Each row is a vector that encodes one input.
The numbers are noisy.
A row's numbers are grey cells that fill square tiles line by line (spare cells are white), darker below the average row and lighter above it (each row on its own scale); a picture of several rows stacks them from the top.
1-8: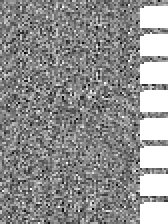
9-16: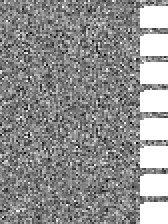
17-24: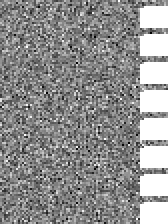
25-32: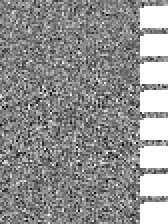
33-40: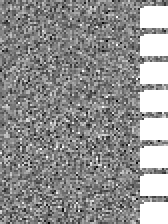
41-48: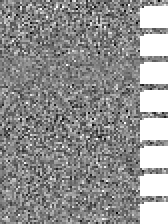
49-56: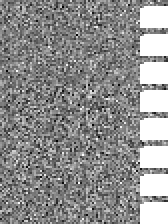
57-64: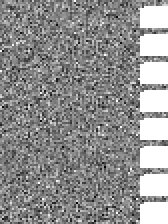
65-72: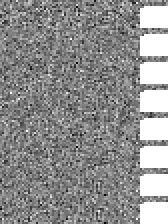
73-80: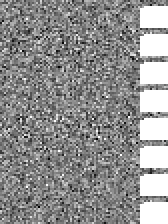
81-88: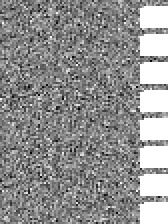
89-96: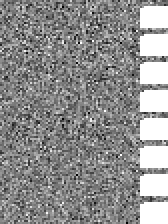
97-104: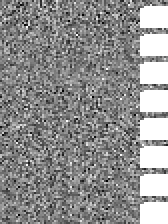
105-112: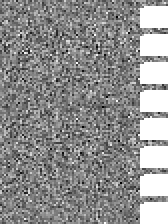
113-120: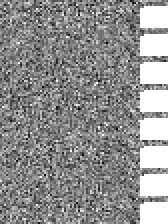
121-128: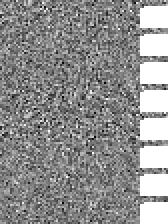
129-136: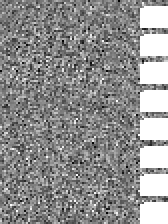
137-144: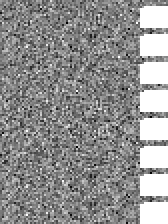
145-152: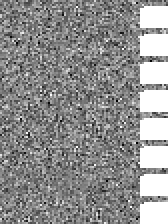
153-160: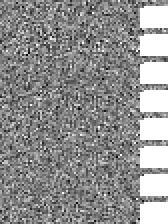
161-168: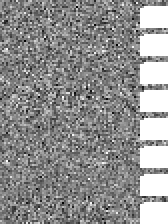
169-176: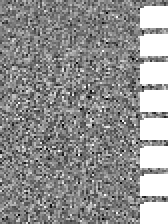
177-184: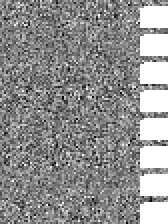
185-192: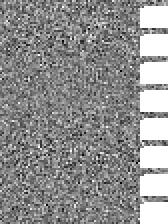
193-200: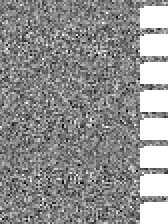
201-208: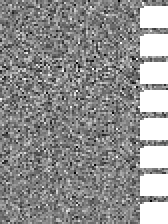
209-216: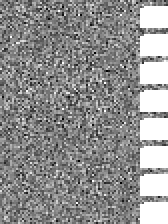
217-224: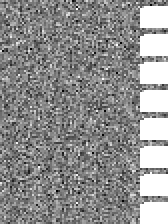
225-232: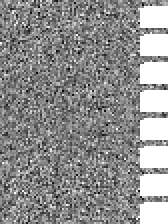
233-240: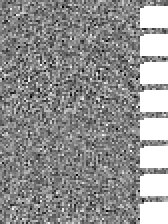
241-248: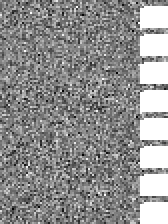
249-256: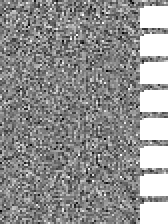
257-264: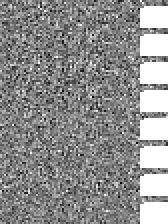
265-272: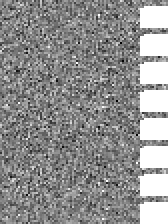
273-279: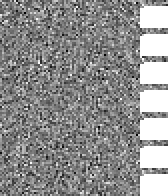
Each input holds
either two labels (each one of 4), one of 8 labels and five true/false values, or a point on a 5-point line.
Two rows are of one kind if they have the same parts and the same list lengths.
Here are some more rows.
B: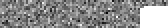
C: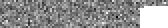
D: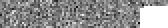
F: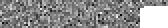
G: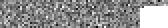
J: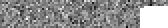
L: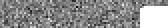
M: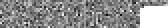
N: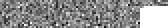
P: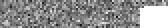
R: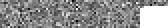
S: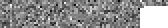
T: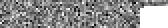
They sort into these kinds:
B, C, D, F, G, L, M, N, P, S, T
J, R

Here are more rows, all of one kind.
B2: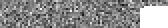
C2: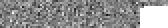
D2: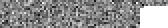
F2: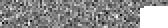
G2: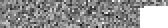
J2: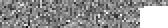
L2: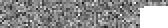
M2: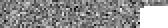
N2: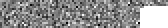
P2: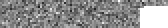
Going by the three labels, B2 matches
C2, J2 and L2.
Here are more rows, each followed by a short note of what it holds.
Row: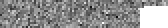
two labels (each one of 4), one of 8 labels and five true/false values
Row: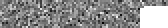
two labels (each one of 4), one of 8 labels and five true/false values
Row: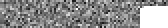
a point on a 5-point line
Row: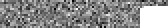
a point on a 5-point line
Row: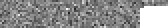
two labels (each one of 4), one of 8 labels and five true/false values
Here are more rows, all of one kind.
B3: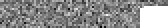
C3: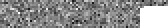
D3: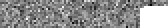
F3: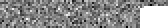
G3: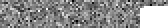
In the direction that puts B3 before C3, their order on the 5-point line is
D3, F3, B3, C3, G3.
